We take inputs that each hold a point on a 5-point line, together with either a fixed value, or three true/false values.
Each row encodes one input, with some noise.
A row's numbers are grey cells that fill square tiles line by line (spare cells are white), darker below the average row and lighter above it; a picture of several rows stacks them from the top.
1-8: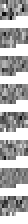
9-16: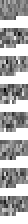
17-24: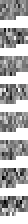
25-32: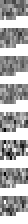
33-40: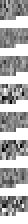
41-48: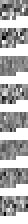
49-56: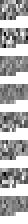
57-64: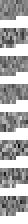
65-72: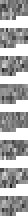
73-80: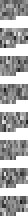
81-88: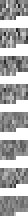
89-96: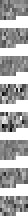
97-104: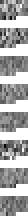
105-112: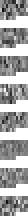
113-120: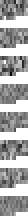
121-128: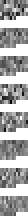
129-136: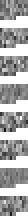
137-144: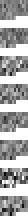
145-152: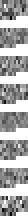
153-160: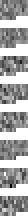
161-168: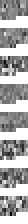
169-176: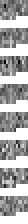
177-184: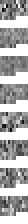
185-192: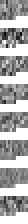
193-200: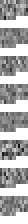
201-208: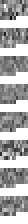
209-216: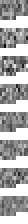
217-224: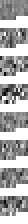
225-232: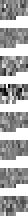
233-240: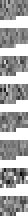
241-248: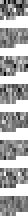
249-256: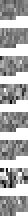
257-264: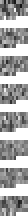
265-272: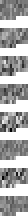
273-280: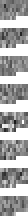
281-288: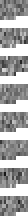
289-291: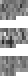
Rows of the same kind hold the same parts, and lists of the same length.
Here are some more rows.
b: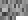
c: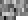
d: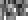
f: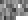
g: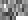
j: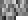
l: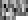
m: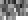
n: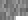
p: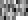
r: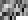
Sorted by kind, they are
b, c, d, f, g, j, m, p, r
l, n

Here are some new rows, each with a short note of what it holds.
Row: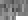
a point on a 5-point line and three true/false values
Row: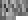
a point on a 5-point line
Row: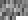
a point on a 5-point line and three true/false values
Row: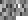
a point on a 5-point line and three true/false values
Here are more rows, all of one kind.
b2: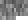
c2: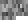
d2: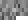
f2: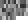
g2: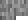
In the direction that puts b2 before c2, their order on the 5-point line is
f2, g2, d2, b2, c2.
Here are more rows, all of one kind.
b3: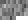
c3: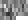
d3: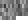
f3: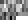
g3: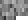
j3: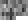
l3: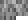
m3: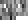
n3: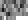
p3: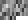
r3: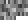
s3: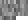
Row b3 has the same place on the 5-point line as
l3, m3 and r3.
